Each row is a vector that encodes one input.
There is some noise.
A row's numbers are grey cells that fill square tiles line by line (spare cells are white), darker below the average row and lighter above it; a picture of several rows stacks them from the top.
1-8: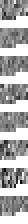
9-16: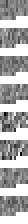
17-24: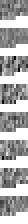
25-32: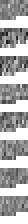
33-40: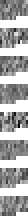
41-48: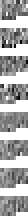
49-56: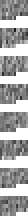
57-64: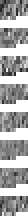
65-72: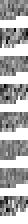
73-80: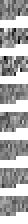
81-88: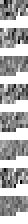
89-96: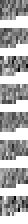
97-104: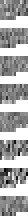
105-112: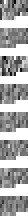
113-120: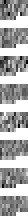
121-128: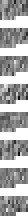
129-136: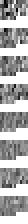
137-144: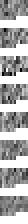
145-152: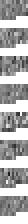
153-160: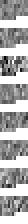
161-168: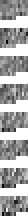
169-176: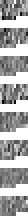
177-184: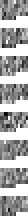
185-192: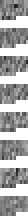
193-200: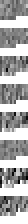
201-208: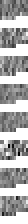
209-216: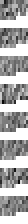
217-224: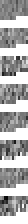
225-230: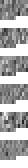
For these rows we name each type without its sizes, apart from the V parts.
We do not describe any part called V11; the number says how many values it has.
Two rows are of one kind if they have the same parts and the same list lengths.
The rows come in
4 kinds.
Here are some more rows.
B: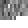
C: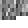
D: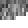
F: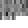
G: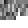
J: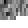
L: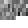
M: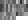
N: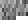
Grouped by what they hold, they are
B, M, N
C, D, L
F, G
J

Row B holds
a label and a node of a tree.
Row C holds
a node of each of two trees.
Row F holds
a label and a value of V11.
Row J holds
a node of a tree and a value of V11.
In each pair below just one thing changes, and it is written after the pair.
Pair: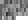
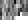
the value of V11
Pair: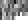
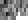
the value of V11
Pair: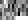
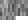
the node of the tree
